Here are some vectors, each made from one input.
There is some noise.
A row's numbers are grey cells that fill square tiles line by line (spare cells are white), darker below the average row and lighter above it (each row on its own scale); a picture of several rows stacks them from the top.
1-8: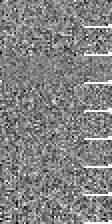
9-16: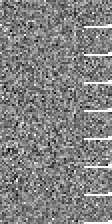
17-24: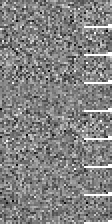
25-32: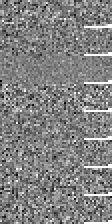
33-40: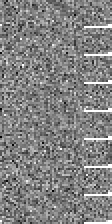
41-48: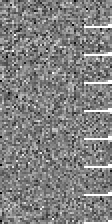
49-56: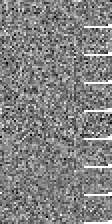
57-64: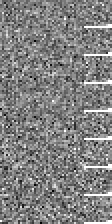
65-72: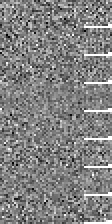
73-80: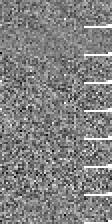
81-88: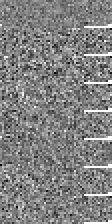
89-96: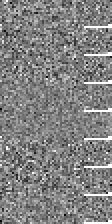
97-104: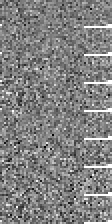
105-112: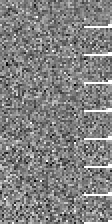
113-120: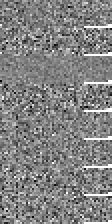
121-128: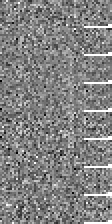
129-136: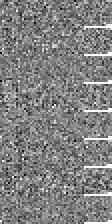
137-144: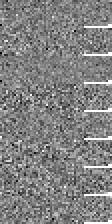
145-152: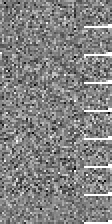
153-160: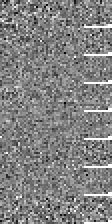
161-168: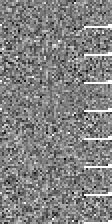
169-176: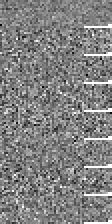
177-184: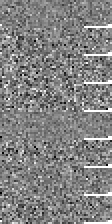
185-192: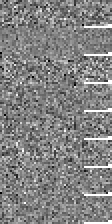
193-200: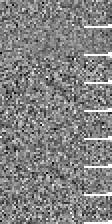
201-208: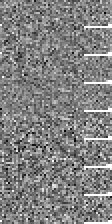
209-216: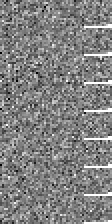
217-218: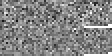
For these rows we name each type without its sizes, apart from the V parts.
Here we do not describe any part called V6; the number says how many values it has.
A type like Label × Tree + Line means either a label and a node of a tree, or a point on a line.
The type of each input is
(Label + Line) × V6.
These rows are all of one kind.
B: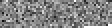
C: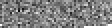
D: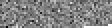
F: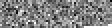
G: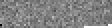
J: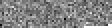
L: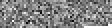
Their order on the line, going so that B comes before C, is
L, G, B, D, J, C, F.
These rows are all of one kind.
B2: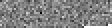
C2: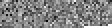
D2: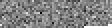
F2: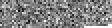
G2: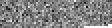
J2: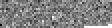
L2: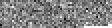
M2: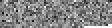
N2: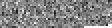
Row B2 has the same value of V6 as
C2, D2 and M2.
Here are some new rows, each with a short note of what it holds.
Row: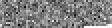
a point on a line and a value of V6
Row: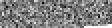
a label and a value of V6
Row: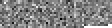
a label and a value of V6
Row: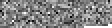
a point on a line and a value of V6
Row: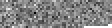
a label and a value of V6
